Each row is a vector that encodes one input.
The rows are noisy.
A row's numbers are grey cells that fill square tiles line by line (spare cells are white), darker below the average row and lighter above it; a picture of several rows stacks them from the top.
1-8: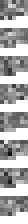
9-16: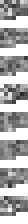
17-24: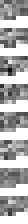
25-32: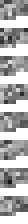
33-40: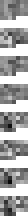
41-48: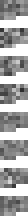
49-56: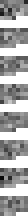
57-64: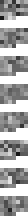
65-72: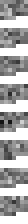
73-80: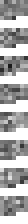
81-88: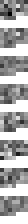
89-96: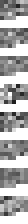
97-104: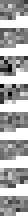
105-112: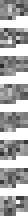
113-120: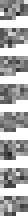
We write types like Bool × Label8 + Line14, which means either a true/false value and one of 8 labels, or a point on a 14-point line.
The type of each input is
Bool × Line8 + Line7.
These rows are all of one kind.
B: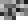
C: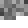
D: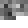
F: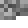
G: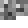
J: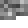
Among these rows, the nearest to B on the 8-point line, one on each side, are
F and G.
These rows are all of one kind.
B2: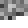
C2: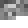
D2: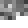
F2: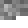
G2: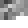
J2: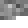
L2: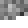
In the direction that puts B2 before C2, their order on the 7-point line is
B2, L2, D2, J2, F2, C2, G2.
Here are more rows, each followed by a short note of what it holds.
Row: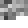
a point on a 7-point line
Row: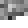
a point on a 7-point line
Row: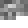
a point on a 7-point line
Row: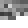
a point on a 7-point line
